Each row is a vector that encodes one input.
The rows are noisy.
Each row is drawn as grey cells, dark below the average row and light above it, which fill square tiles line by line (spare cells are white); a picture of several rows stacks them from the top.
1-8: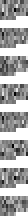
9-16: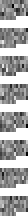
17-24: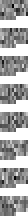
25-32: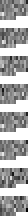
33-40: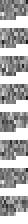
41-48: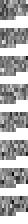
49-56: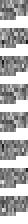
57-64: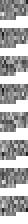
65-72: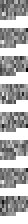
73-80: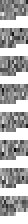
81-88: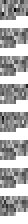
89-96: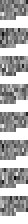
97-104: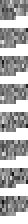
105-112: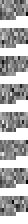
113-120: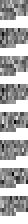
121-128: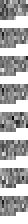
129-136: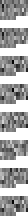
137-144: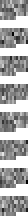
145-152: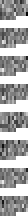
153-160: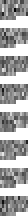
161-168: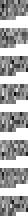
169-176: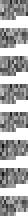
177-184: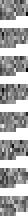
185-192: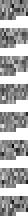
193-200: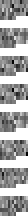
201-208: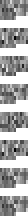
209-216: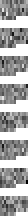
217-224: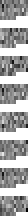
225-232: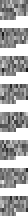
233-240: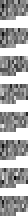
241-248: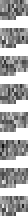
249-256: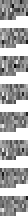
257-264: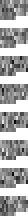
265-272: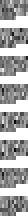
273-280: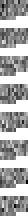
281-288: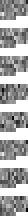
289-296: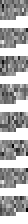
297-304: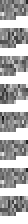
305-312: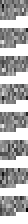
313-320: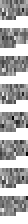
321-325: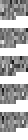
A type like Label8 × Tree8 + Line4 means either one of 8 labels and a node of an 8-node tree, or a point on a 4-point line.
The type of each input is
Bool × Bool × Bool + Label8.
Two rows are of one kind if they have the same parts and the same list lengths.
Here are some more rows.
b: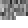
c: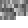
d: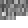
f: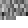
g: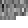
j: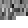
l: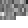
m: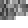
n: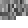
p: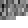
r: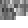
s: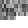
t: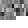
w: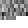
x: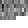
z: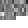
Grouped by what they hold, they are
b, f, j, n, t, w
c, d, g, l, m, p, r, s, x, z

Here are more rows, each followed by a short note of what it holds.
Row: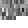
one of 8 labels
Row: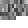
one of 8 labels
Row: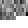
one of 8 labels
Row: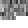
one of 8 labels
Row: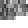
three true/false values
